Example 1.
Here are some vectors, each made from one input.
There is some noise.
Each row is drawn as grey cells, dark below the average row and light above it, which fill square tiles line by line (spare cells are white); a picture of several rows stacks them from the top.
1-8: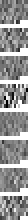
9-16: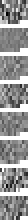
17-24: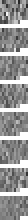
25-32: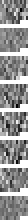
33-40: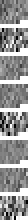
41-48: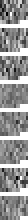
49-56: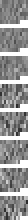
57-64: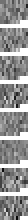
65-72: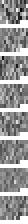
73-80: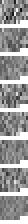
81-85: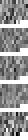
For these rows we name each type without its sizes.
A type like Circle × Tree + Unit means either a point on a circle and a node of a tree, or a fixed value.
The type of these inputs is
(Bool × Bool × Bool + Unit) × Label.
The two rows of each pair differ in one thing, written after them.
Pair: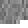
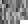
one of the three true/false values
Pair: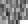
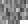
one of the three true/false values
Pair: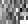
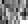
one of the three true/false values
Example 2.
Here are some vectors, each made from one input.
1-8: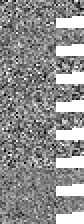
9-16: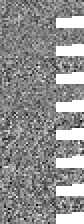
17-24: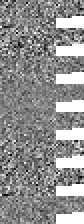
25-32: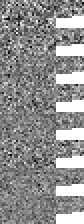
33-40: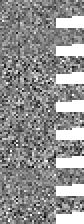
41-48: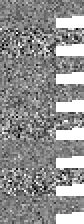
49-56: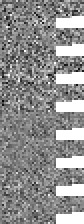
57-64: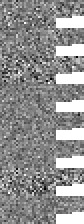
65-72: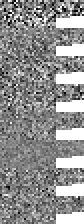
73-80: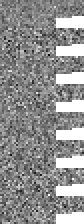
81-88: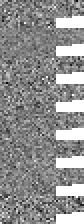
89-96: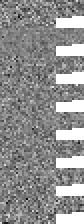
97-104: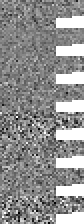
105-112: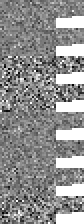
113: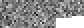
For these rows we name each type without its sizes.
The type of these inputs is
Bool × Bool × Bool + Label.
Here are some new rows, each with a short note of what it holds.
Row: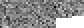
three true/false values
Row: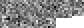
three true/false values
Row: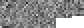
a label
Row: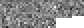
three true/false values
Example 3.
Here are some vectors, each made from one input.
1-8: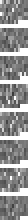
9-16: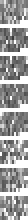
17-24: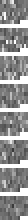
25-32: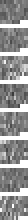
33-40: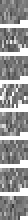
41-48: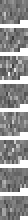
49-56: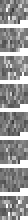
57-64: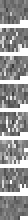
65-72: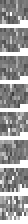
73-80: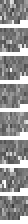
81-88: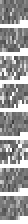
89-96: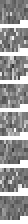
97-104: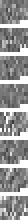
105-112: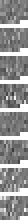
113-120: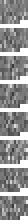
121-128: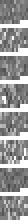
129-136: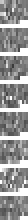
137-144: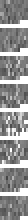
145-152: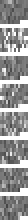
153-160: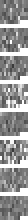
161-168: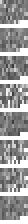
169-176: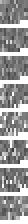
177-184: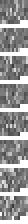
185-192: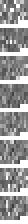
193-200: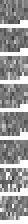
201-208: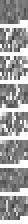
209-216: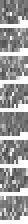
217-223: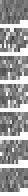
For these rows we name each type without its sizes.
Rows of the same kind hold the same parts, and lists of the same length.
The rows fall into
2 kinds.
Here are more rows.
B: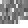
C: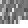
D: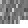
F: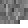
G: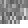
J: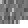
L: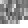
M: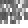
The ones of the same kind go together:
B, C, D, F, J, L, M
G

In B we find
a label and four true/false values.
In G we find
a label.
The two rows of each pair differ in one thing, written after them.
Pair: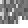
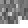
one of the four true/false values
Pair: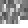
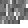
one of the four true/false values
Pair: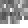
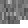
the label
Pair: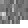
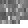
the label
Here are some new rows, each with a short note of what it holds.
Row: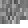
a label
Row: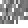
a label
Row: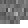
a label
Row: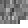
a label
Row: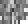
a label
